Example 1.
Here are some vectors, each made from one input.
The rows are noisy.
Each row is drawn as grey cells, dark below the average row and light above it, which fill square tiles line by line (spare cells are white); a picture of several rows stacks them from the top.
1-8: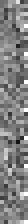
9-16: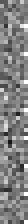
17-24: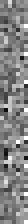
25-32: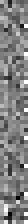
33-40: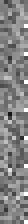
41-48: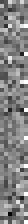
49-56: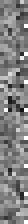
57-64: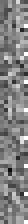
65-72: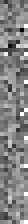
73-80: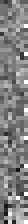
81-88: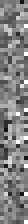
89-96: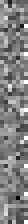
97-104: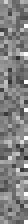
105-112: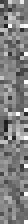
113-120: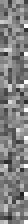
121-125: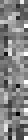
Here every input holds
three true/false values.
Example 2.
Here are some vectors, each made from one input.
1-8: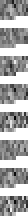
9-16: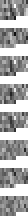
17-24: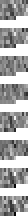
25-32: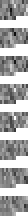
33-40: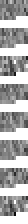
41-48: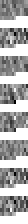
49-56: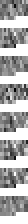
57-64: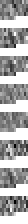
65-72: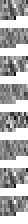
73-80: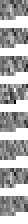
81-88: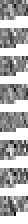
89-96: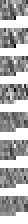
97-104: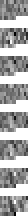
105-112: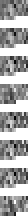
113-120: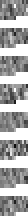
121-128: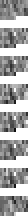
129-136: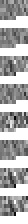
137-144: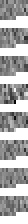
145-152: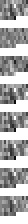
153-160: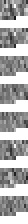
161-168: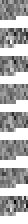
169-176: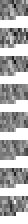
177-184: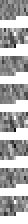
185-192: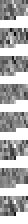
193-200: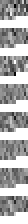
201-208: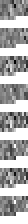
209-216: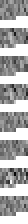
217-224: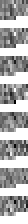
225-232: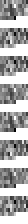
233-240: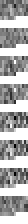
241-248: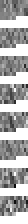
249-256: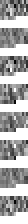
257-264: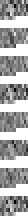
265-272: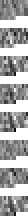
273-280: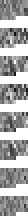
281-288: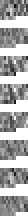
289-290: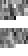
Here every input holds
a point on a 6-point line.
